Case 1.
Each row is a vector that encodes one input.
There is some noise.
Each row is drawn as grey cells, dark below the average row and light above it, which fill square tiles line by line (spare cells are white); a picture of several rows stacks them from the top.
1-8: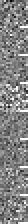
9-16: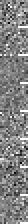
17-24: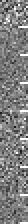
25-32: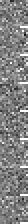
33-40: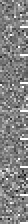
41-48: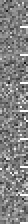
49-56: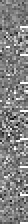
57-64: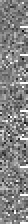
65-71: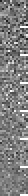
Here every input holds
a point on a 7-point line.
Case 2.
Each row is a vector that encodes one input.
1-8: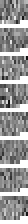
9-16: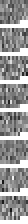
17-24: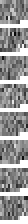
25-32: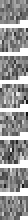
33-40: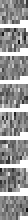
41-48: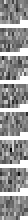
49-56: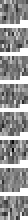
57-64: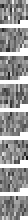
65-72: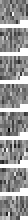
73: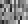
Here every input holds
a point on an 11-point circle.
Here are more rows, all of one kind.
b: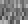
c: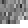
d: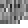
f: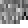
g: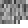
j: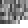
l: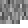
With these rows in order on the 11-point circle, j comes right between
c and d.
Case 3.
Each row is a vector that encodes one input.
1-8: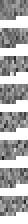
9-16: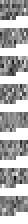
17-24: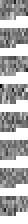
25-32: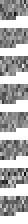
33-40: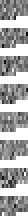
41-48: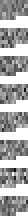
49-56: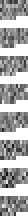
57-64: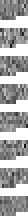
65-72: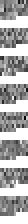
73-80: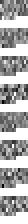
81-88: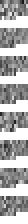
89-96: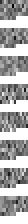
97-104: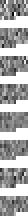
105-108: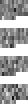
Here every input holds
a point on a 14-point line.
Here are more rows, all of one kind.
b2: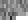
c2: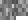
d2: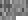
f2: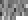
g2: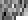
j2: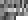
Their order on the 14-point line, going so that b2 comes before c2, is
g2, b2, j2, f2, d2, c2.
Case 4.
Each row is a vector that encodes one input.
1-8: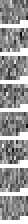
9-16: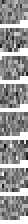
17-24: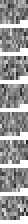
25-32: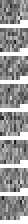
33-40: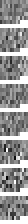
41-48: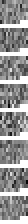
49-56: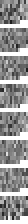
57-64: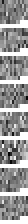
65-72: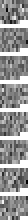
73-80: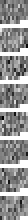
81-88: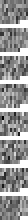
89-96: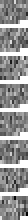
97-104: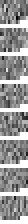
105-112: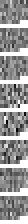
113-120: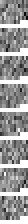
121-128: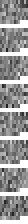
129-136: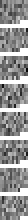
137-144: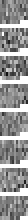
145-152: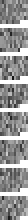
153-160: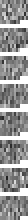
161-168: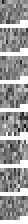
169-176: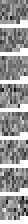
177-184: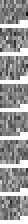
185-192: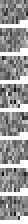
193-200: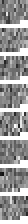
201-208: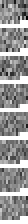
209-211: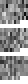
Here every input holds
a point on an 11-point circle.
